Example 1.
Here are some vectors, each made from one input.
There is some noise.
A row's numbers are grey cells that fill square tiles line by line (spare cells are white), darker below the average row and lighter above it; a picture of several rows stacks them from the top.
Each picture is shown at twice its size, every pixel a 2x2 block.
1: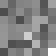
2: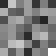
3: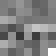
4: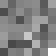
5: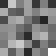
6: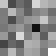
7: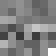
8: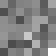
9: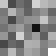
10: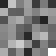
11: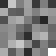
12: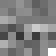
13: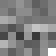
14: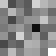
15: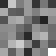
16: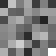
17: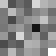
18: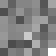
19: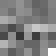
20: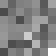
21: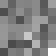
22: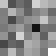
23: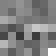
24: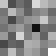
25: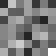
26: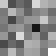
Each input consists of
a point on a 4-point line.
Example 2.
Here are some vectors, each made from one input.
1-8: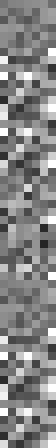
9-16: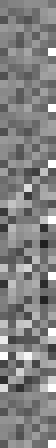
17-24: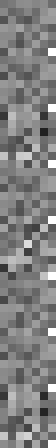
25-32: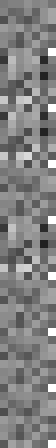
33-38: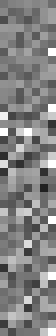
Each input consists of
a point on a 4-point line.
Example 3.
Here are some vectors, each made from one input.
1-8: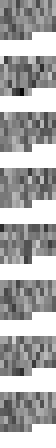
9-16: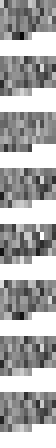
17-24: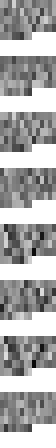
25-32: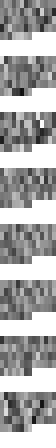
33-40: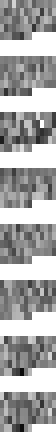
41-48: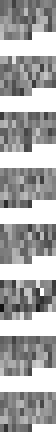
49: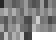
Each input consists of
a point on a 10-point line.
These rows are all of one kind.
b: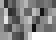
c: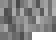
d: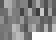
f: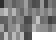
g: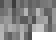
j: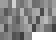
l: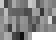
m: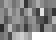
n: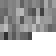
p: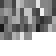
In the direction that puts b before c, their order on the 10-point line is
b, l, j, c, n, g, f, d, m, p.
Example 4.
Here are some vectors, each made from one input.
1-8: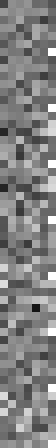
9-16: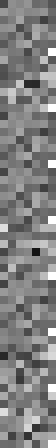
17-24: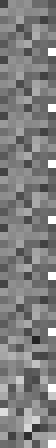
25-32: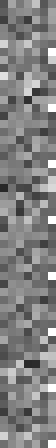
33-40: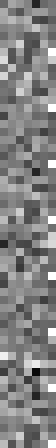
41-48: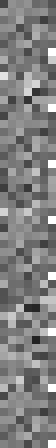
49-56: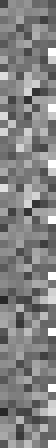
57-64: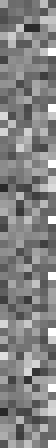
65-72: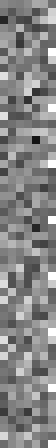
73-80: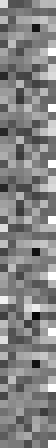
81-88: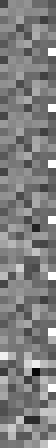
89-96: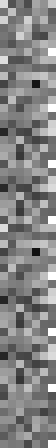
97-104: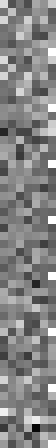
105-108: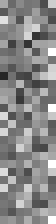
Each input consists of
a point on a 9-point circle.
